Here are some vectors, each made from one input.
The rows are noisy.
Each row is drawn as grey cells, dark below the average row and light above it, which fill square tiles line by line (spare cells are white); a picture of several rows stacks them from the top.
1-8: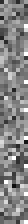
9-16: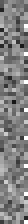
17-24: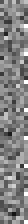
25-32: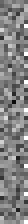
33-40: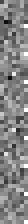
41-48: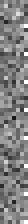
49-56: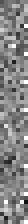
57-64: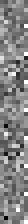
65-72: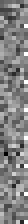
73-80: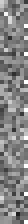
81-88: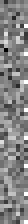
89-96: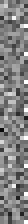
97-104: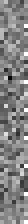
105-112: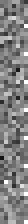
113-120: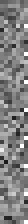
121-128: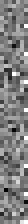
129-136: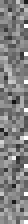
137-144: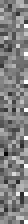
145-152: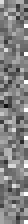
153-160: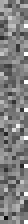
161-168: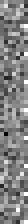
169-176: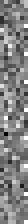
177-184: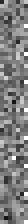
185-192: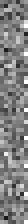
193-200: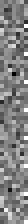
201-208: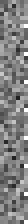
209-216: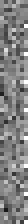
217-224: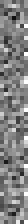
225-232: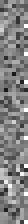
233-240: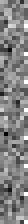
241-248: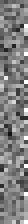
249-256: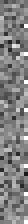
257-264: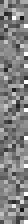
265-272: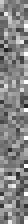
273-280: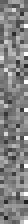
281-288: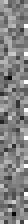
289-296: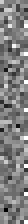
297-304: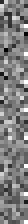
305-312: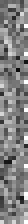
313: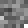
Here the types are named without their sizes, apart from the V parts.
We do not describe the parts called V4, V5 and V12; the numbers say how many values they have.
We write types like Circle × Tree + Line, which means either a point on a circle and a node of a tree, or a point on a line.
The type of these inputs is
Bool × Bool × Bool × Bool + Label × Label × V4 + Unit + V5 × V12.
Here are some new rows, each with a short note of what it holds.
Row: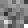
a value of V5 and a value of V12
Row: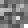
two labels and a value of V4
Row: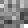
two labels and a value of V4
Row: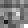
two labels and a value of V4
